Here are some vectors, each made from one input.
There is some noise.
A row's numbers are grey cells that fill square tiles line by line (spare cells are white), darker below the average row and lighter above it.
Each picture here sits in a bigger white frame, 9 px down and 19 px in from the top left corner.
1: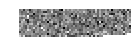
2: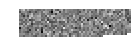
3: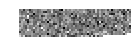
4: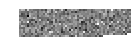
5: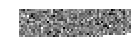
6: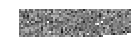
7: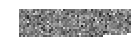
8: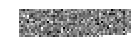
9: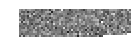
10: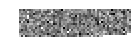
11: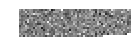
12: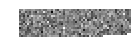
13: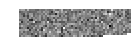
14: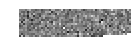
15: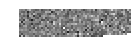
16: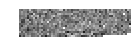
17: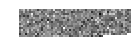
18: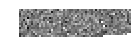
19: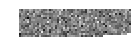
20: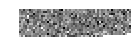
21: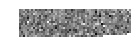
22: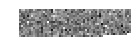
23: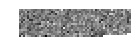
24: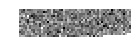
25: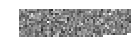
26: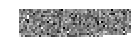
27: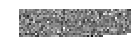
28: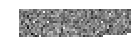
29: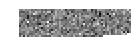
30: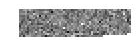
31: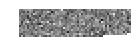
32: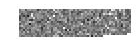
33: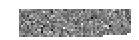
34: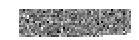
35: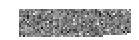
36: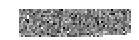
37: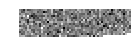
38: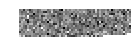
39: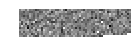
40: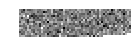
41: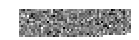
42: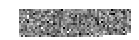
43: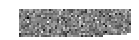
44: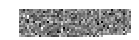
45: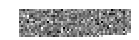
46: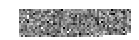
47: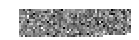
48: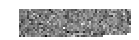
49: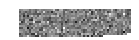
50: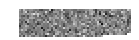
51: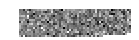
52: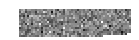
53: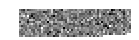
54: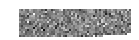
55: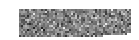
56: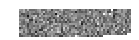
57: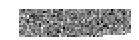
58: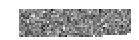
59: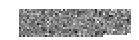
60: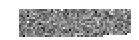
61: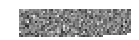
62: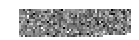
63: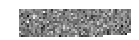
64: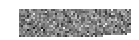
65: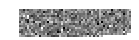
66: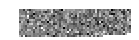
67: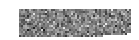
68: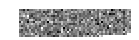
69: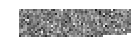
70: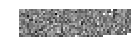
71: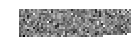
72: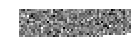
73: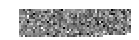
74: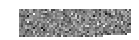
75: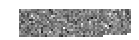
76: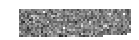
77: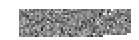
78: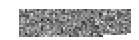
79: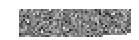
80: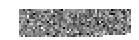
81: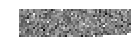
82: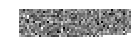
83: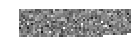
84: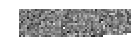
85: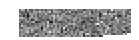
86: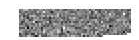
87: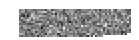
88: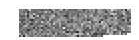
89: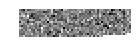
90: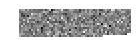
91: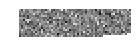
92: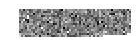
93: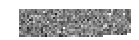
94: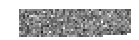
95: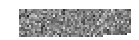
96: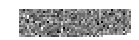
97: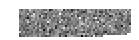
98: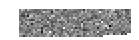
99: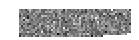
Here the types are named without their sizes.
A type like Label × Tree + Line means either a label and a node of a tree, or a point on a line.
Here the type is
Bool × Bool × Bool × (Label × Label × Label + Unit).
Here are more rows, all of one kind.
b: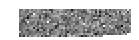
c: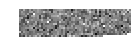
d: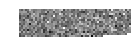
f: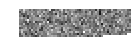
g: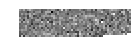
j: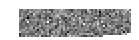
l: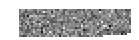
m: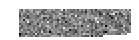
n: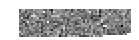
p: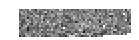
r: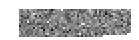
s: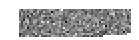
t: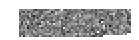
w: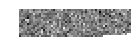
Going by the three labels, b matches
c, j and n.
